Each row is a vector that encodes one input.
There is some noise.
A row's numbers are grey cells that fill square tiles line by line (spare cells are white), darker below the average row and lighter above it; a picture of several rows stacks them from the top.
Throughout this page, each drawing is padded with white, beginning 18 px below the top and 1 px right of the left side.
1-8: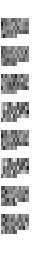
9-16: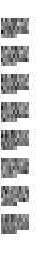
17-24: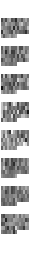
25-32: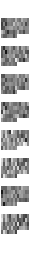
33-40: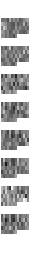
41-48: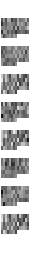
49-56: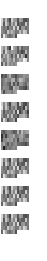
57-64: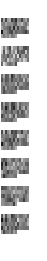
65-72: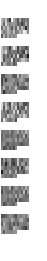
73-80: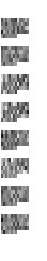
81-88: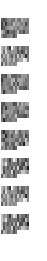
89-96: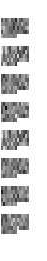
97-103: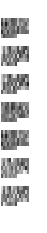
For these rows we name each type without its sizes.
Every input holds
either a point on each of two circles, or a point on a line.
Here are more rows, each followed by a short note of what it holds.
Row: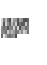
a point on a line
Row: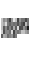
a point on a line
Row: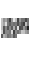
a point on a line
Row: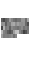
a point on each of two circles
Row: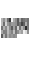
a point on a line
